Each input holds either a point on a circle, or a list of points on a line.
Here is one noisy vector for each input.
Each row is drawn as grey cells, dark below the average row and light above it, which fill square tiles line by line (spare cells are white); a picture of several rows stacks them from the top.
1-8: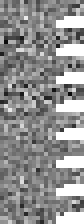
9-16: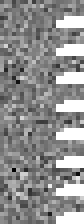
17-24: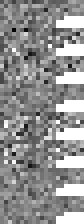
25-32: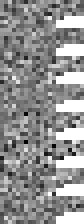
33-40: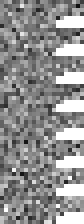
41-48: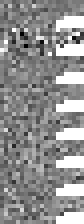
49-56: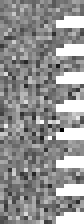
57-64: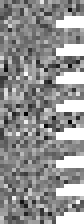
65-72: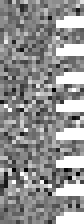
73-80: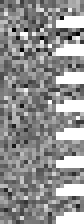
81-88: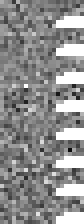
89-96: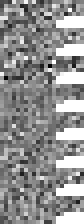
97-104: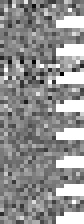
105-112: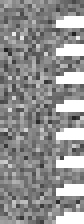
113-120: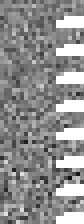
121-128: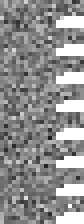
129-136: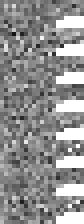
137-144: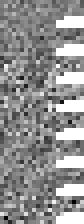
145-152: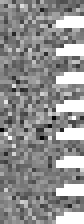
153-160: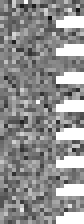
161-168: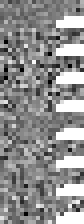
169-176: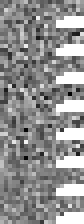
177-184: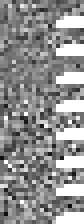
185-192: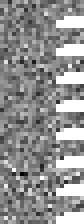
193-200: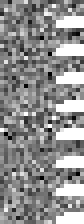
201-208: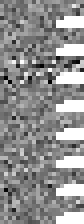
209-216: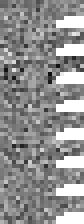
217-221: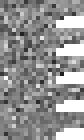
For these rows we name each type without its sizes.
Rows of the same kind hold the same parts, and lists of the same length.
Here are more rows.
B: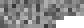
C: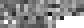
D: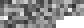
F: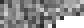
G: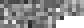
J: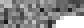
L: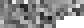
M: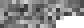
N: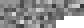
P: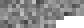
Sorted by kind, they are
B, D, P
C, G
F, J, L, N
M

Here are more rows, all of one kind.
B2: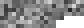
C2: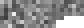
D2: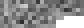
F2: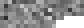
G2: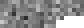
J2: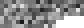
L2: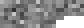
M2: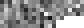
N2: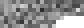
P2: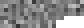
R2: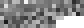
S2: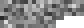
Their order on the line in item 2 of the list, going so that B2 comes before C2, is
F2, B2, J2, G2, C2, L2, S2, N2, R2, D2, M2, P2.
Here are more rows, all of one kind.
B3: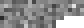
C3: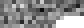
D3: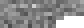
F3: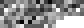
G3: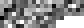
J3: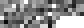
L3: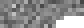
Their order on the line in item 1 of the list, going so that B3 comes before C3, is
G3, L3, D3, B3, J3, F3, C3.
